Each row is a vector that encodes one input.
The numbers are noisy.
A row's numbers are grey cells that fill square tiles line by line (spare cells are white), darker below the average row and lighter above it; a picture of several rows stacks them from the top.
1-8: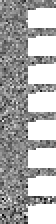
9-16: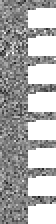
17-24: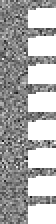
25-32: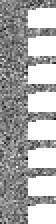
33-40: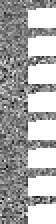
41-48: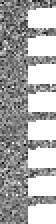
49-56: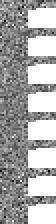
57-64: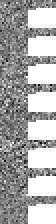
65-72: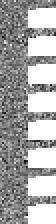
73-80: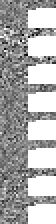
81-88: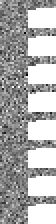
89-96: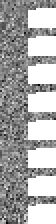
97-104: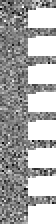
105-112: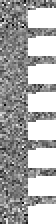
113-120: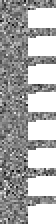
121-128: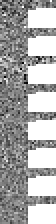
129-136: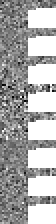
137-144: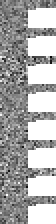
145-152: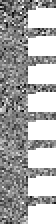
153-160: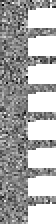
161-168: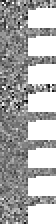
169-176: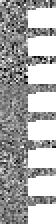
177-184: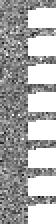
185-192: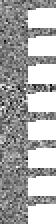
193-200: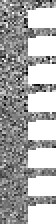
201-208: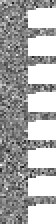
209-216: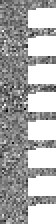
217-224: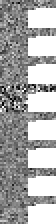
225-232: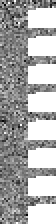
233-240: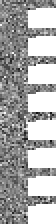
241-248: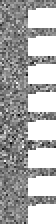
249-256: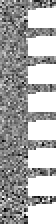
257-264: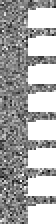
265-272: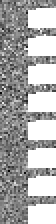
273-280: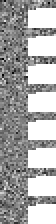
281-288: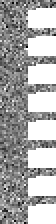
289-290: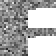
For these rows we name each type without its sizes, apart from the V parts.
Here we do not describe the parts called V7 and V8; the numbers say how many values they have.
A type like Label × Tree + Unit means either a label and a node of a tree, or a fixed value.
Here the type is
List(Circle) + (Tree + V8) × V7.
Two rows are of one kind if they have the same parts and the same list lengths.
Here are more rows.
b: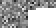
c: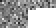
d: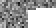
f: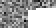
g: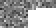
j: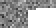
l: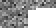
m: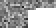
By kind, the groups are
b
c, f, g, l
d
j
m

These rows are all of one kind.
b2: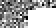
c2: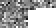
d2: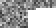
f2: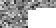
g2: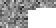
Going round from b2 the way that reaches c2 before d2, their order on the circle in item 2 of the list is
b2, c2, d2, f2, g2.
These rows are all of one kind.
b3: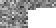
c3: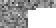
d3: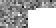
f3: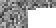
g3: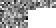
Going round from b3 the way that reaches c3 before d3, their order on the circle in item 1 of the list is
b3, f3, c3, d3, g3.
